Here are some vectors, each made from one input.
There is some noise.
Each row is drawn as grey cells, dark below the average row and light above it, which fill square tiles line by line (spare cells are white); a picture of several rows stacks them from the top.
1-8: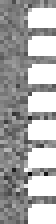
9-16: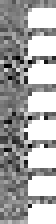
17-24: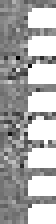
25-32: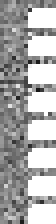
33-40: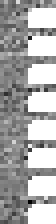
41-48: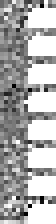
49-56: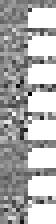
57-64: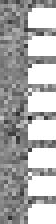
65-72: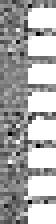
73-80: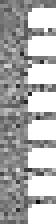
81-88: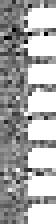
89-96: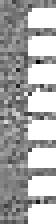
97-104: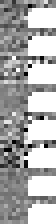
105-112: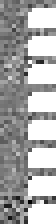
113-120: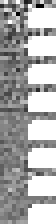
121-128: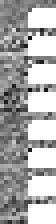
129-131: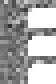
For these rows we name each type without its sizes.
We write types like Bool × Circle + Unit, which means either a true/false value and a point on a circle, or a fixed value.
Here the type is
Bool × Bool × Bool × Bool + Tree.
